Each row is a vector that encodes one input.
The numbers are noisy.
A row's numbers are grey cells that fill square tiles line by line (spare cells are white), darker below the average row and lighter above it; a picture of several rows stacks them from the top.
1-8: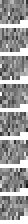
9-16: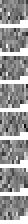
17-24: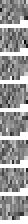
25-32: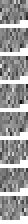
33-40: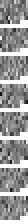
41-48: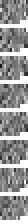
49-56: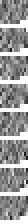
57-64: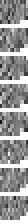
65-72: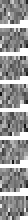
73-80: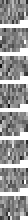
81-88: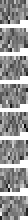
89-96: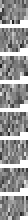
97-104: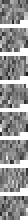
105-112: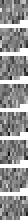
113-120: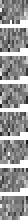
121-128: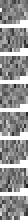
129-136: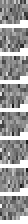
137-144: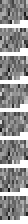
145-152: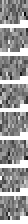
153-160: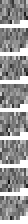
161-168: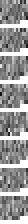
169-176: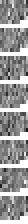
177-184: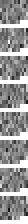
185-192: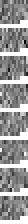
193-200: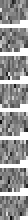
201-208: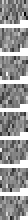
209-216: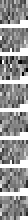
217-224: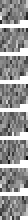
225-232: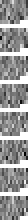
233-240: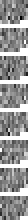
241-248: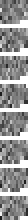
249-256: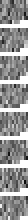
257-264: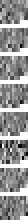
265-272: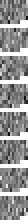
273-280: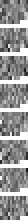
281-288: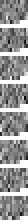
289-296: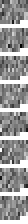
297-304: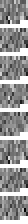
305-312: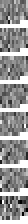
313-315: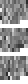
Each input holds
a list of up to two points on a 12-point line.
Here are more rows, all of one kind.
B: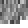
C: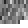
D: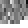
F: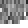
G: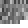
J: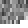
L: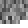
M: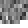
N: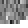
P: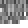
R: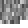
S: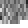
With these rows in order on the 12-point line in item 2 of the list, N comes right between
B and J.
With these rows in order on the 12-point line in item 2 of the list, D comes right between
C and J.
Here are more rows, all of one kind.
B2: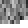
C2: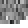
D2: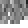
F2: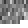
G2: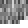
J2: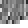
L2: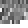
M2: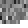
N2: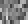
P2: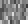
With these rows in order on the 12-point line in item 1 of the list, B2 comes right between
D2 and J2.
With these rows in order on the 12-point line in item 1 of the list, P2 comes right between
C2 and G2.
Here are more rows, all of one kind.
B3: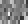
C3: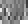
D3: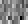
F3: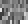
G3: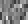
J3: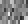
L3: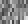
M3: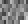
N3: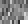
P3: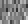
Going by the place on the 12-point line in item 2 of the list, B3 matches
J3, N3 and P3.
